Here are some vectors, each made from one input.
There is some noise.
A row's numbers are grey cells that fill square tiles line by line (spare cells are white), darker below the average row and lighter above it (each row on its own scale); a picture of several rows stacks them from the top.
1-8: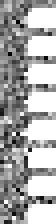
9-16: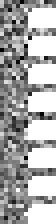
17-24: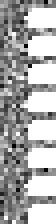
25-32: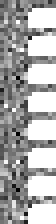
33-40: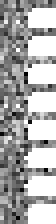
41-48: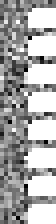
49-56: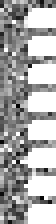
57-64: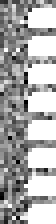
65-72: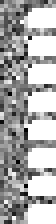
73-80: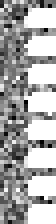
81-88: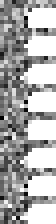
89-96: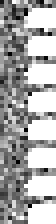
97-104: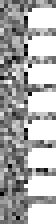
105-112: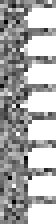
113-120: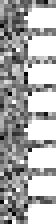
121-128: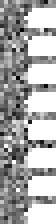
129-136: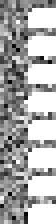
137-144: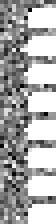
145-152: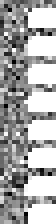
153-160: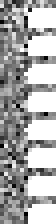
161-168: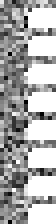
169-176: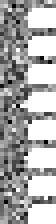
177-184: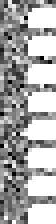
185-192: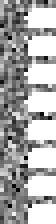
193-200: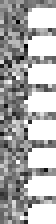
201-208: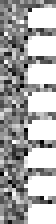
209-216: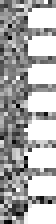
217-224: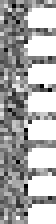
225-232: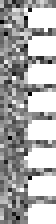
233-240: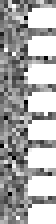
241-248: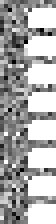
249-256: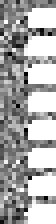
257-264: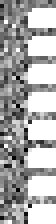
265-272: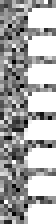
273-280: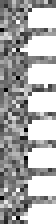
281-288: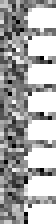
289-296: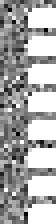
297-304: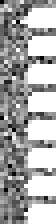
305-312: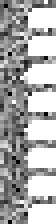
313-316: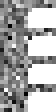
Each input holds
a true/false value, together with either a point on an 11-point circle, or a point on a 7-point line.
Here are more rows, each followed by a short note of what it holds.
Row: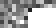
a point on an 11-point circle and a true/false value
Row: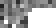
a point on a 7-point line and a true/false value
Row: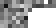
a point on a 7-point line and a true/false value
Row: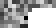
a point on an 11-point circle and a true/false value
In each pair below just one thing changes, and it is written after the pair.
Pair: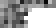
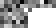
the true/false value
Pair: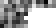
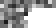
the place on the 11-point circle
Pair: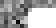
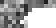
the place on the 11-point circle
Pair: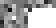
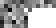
the place on the 11-point circle
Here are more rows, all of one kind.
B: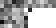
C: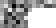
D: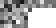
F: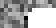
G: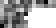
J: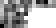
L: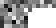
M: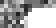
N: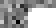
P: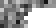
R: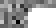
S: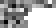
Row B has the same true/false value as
D, F and L.
